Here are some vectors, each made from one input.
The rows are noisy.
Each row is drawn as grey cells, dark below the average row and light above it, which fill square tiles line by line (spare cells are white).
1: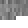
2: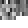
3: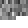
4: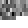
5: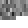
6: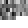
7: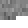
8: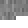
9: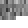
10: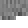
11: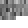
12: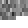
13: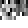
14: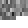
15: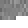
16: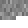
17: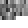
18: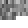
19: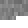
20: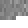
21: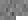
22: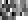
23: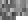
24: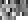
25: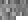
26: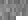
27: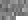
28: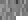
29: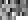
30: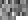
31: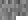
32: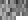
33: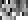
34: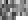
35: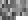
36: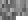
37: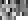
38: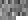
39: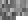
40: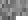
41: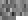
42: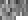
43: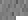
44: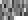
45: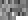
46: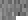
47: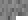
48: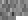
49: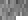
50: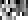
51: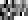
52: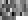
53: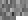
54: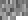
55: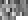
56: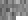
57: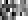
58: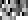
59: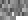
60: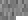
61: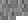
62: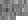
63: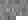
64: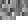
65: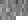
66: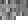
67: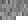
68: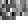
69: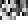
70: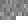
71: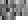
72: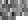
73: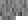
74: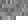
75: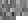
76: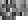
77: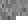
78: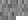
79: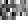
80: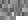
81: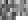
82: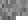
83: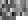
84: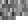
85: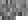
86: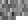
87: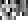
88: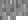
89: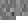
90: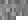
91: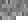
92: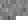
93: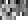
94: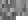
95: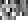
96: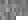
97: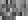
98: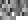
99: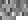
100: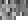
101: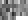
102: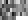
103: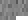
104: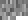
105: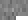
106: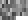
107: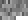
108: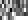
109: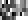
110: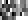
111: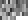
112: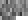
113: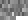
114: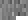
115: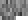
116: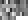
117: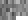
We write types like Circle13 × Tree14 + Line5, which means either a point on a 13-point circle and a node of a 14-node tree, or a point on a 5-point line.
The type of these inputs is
Tree8 × (Tree8 × Tree8 + Unit) + Unit.
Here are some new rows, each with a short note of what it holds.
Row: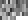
a node of an 8-node tree
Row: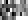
a node of an 8-node tree
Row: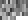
a node of an 8-node tree
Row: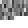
a fixed value
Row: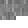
a node of each of three 8-node trees
